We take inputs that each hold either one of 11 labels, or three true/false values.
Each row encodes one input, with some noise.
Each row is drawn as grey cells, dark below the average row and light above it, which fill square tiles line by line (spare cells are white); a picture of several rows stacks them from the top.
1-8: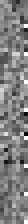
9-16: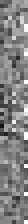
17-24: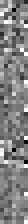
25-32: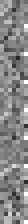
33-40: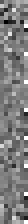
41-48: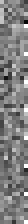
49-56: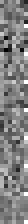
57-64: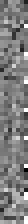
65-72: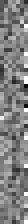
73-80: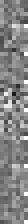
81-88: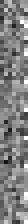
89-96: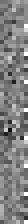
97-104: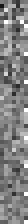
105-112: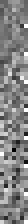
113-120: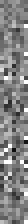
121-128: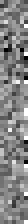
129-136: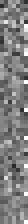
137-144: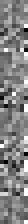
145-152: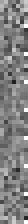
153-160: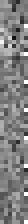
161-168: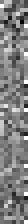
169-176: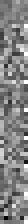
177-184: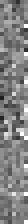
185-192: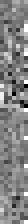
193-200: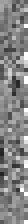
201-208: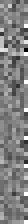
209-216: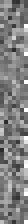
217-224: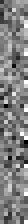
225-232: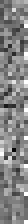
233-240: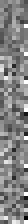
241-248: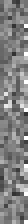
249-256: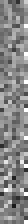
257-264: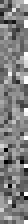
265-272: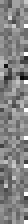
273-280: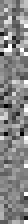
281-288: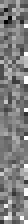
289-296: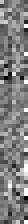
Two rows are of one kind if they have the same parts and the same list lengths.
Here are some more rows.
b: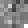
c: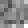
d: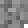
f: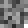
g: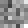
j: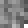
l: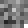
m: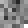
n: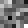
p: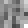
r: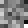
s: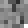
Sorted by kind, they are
b, f, m, n, p, s
c, d, g, j, l, r

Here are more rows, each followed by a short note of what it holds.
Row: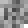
three true/false values
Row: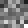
one of 11 labels
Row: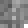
one of 11 labels
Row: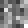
three true/false values
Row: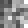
one of 11 labels
